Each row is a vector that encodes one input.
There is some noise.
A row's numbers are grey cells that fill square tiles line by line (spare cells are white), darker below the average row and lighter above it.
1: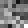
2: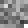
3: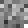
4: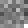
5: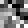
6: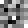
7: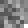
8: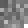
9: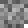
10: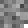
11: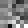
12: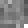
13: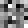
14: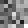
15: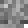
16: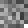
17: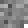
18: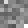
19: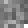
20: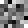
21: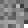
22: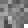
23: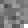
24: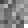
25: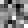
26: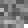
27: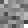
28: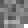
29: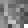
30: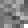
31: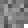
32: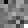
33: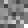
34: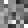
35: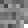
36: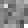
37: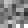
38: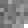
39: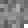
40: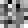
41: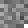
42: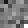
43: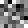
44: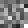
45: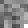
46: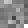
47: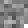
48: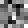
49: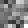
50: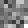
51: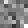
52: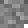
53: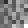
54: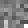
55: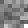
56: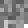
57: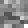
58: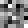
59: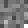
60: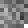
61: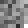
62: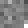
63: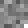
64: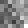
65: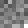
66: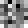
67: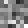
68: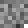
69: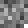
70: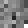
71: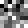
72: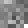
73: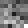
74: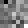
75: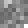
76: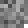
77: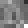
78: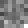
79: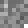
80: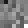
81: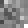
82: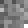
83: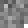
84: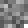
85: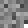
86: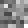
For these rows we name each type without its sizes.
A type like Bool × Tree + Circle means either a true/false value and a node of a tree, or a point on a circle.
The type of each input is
(Bool × Bool × Bool × Bool + Unit) × Line + Label.
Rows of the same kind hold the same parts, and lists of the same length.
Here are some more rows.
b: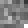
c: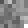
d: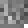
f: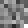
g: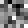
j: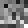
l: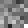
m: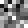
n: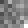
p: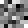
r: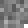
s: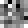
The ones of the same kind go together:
b, c, d, j, l
f, n, r
g, m, p, s

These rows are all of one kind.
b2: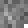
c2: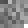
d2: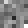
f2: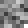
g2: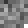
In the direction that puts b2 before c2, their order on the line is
g2, b2, c2, d2, f2.
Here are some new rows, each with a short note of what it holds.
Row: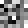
a label
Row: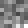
a point on a line
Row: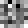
a label
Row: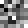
a label
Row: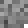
a point on a line and four true/false values
